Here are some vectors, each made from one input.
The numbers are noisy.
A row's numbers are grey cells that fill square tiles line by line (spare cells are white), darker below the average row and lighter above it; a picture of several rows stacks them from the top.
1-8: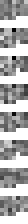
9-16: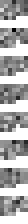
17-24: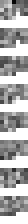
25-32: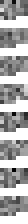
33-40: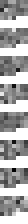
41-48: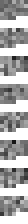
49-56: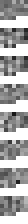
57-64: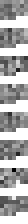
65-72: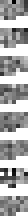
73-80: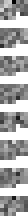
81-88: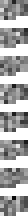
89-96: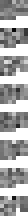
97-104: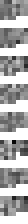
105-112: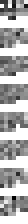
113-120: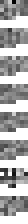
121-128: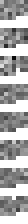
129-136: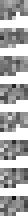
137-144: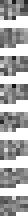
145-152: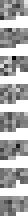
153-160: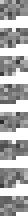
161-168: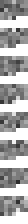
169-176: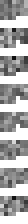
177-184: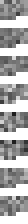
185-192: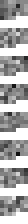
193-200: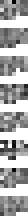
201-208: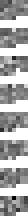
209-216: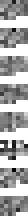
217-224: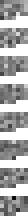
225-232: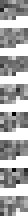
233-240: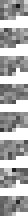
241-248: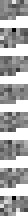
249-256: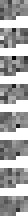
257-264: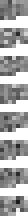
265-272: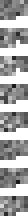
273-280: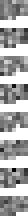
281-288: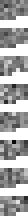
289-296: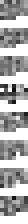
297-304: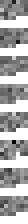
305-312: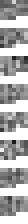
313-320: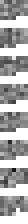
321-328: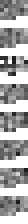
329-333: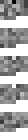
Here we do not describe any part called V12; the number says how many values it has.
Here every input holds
a list of up to two items, each a true/false value and a value of V12.
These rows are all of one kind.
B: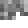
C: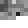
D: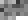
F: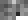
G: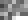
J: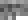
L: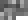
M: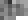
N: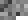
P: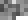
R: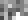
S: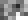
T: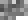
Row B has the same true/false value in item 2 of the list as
G, M, N and R.
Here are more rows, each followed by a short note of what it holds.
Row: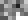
a list of two items
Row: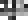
the empty list
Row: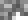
a list of two items
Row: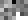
a list of one item
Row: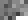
a list of two items
